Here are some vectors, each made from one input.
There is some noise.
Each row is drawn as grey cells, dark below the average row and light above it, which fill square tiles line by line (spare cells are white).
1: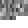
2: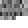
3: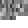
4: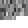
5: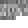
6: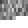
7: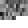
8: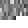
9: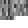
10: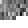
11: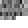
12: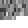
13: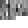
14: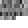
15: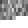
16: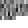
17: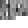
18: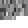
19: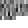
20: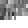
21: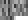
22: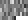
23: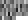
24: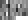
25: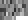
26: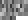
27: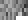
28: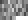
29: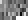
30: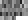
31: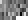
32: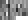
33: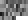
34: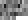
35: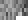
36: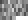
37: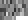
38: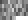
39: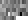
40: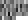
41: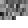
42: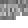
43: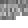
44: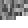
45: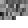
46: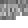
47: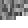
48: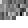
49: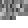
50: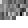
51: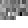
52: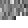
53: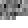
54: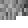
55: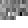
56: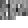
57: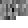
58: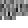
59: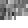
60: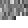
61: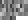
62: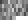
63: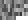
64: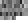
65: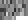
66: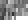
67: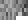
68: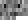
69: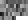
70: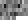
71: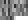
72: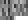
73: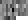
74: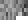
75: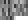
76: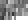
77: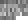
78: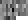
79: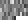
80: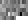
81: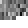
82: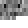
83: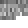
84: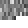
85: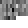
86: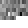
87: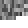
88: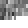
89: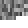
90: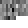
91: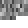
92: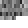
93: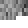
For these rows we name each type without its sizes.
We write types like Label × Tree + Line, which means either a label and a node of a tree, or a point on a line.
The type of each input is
Circle.
